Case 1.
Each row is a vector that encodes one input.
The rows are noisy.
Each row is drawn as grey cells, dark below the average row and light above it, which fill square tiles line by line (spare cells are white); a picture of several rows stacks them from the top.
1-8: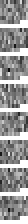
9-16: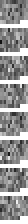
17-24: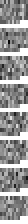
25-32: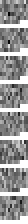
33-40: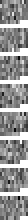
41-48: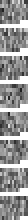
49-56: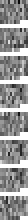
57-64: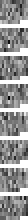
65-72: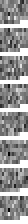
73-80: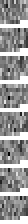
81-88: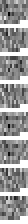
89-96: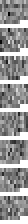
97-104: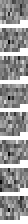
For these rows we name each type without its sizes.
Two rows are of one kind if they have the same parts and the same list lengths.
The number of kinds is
2.
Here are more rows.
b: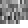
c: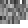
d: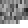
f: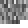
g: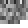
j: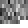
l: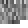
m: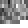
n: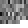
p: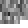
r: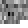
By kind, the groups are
b, d, j, m, n
c, f, g, l, p, r

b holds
a point on each of two lines.
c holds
a point on a circle.
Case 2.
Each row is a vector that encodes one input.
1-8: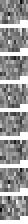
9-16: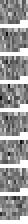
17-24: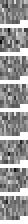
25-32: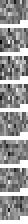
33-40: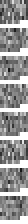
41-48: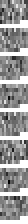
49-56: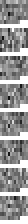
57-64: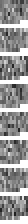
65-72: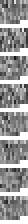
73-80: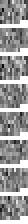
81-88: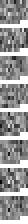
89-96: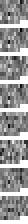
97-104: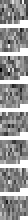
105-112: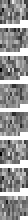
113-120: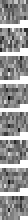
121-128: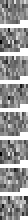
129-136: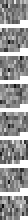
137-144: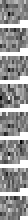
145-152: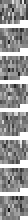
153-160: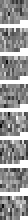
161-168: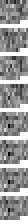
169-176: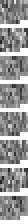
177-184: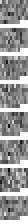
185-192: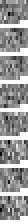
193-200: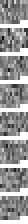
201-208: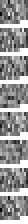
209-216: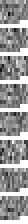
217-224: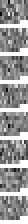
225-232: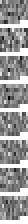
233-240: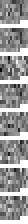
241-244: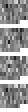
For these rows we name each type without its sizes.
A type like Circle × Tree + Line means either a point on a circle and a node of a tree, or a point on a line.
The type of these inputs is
Circle + Line.
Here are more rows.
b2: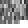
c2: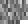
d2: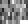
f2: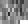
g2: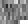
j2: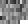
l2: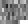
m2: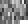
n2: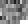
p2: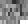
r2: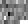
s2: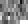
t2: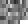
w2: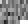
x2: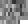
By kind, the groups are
b2, d2, m2
c2, f2, g2, j2, l2, n2, p2, r2, s2, t2, w2, x2

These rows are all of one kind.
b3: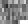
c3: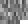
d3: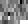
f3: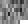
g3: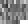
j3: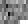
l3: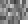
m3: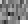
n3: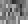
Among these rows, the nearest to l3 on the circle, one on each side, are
c3 and n3.
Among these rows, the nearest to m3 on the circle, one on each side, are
d3 and j3.
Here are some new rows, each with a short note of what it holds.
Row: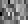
a point on a line
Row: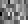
a point on a line
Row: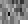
a point on a circle
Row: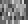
a point on a line
